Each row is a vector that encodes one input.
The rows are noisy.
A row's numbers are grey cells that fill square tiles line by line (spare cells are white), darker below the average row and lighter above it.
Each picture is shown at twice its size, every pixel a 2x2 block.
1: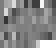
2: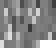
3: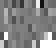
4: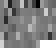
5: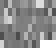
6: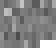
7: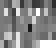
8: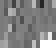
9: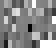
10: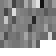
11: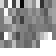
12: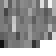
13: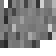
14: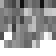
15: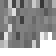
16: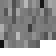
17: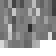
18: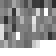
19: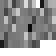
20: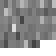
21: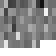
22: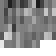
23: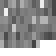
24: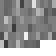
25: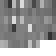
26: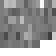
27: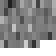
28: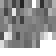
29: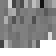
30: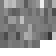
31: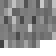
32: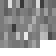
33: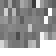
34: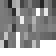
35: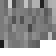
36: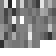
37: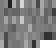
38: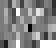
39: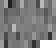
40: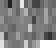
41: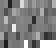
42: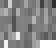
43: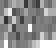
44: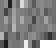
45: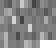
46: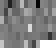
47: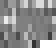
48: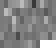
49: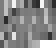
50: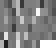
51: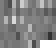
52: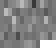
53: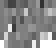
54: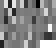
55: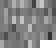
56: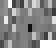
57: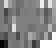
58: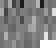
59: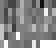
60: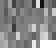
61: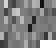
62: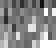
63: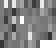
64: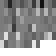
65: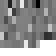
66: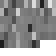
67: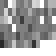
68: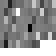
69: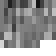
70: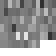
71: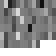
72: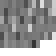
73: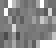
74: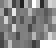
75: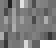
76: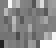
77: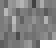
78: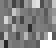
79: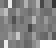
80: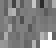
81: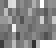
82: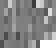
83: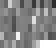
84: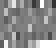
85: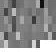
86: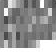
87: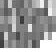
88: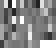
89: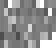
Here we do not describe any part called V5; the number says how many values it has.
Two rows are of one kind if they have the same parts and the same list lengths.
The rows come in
2 kinds.
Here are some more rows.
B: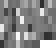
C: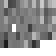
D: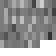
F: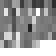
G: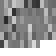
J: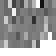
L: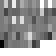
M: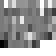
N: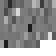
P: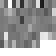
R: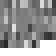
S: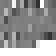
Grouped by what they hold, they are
B, F, J, N, P
C, D, G, L, M, R, S

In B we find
a point on a 6-point line and a value of V5.
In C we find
three true/false values and a value of V5.
